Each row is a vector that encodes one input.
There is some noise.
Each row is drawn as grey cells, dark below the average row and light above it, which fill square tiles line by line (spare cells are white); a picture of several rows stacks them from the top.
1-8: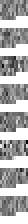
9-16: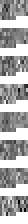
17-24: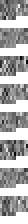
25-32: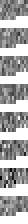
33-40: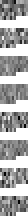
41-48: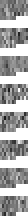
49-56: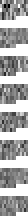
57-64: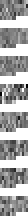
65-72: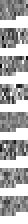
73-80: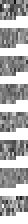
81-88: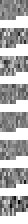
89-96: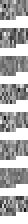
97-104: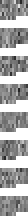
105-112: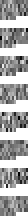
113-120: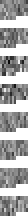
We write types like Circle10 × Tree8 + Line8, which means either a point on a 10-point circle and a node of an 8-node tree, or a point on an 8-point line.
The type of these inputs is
Circle10 + Unit.
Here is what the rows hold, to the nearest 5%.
About 95% of them hold a point on a 10-point circle. The rest hold a fixed value.
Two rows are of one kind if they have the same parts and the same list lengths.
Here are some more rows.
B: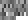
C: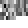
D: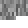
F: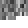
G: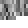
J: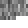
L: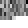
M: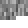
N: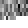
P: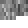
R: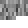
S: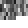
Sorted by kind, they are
B, C, D, F, G, J, M, N, P, R, S
L

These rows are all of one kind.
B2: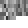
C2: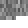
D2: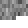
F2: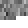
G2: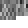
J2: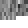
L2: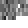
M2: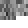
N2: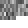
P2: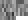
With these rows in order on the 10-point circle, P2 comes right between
F2 and N2.
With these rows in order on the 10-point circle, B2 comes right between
D2 and N2.
